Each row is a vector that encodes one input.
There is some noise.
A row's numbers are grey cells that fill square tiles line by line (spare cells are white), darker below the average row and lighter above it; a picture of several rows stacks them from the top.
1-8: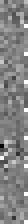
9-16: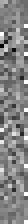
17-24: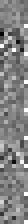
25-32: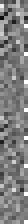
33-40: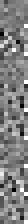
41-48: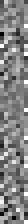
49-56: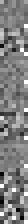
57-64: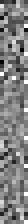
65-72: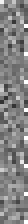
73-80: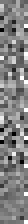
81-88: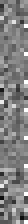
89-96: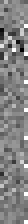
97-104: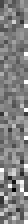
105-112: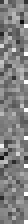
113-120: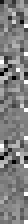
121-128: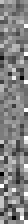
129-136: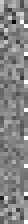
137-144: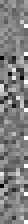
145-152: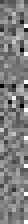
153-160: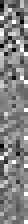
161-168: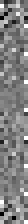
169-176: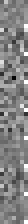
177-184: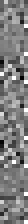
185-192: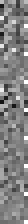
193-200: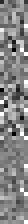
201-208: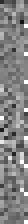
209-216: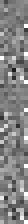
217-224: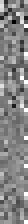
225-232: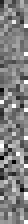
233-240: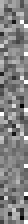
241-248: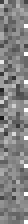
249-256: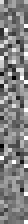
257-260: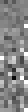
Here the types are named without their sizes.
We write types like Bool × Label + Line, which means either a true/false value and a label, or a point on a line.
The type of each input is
List(Line).
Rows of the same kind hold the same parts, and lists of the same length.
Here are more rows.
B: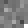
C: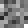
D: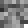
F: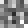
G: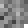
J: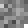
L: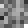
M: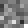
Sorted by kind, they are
B, C, F, M
D
G, J, L

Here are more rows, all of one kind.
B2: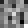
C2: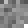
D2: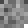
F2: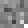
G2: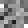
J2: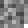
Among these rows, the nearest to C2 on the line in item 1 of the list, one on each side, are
F2 and J2.
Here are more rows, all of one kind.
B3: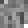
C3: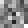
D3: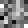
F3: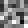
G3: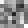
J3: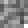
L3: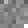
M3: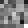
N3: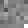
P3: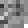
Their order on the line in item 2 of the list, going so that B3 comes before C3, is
J3, B3, C3, F3, L3, M3, G3, D3, P3, N3.
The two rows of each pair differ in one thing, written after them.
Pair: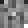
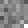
the place on the line in item 1 of the list
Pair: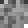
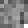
the place on the line in item 1 of the list
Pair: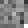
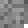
the place on the line in item 2 of the list
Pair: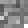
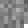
the place on the line in item 2 of the list
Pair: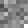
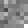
the place on the line in item 2 of the list
